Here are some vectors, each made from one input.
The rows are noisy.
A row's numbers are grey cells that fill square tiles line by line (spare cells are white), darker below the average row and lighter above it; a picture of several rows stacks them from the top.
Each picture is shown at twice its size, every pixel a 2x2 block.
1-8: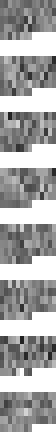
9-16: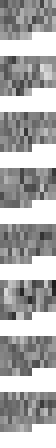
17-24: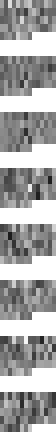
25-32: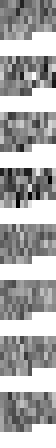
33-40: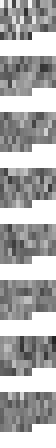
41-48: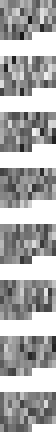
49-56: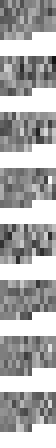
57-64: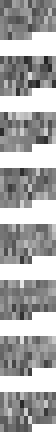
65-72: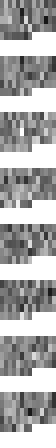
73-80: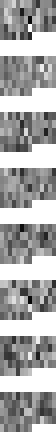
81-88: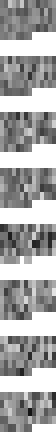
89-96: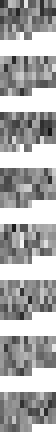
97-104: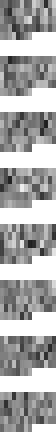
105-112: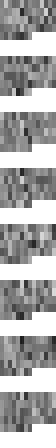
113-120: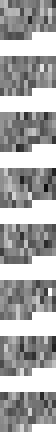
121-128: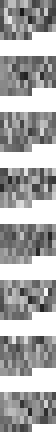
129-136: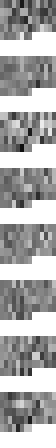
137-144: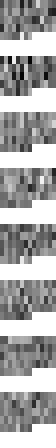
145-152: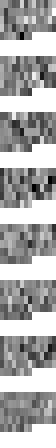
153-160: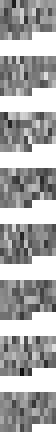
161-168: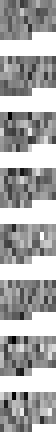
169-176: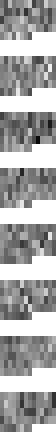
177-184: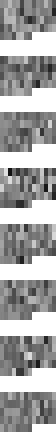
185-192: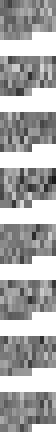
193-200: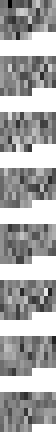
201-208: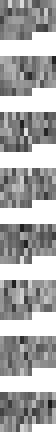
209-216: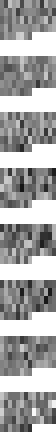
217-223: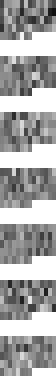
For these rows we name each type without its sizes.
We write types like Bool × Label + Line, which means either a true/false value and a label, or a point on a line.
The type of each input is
Circle × List(Line).
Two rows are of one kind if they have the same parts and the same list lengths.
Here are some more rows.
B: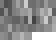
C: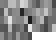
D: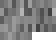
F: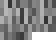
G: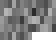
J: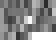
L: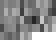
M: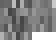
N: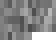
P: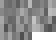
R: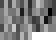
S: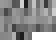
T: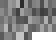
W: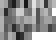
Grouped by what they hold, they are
B, G, J, N, S, T
C, F, L, R
D, M, P, W

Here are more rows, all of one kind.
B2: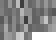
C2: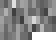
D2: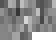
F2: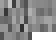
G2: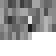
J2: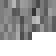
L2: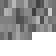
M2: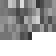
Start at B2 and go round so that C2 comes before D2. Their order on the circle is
B2, G2, L2, J2, C2, M2, D2, F2.
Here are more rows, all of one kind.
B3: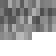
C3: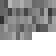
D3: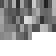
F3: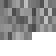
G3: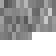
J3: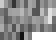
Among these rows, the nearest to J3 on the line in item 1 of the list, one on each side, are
C3 and F3.
